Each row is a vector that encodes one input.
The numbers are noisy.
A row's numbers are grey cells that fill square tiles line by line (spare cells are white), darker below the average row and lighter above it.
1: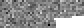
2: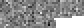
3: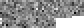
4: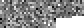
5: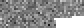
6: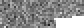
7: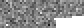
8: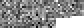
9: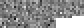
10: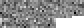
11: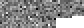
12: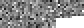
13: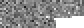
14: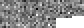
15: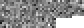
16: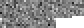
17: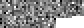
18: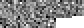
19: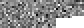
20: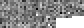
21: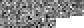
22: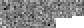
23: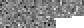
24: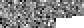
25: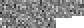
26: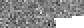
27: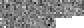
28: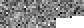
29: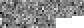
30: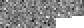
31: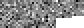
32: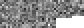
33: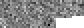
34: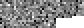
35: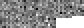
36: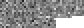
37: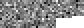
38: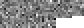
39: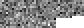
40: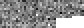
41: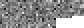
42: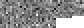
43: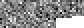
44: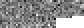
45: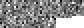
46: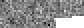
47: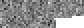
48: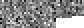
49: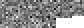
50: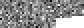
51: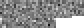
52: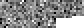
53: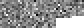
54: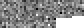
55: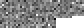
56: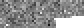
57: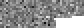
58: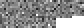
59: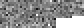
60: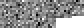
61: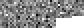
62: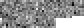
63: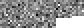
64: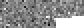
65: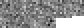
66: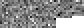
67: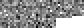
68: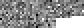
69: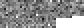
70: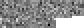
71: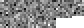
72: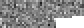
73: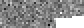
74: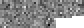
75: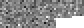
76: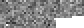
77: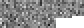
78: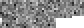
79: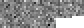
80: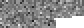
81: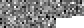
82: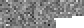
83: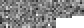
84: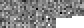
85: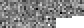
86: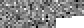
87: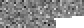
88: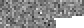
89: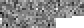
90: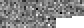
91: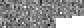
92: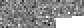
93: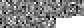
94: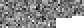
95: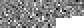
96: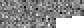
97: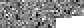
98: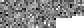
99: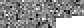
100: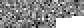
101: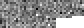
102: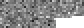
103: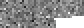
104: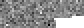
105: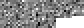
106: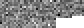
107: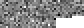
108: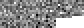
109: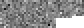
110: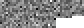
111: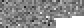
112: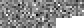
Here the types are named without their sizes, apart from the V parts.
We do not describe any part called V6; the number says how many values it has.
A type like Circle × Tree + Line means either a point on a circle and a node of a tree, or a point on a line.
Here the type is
Bool × (Line + V6).
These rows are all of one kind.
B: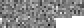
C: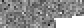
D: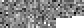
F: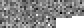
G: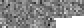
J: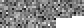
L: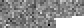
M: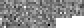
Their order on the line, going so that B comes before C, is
D, J, B, M, G, C, L, F.
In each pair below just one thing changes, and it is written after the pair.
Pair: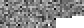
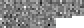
the true/false value
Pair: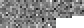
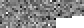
the place on the line
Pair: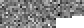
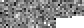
the place on the line
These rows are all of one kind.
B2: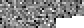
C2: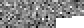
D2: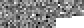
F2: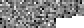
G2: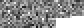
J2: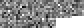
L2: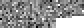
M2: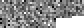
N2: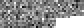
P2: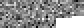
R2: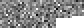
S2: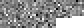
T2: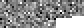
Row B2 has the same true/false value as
F2, M2 and T2.
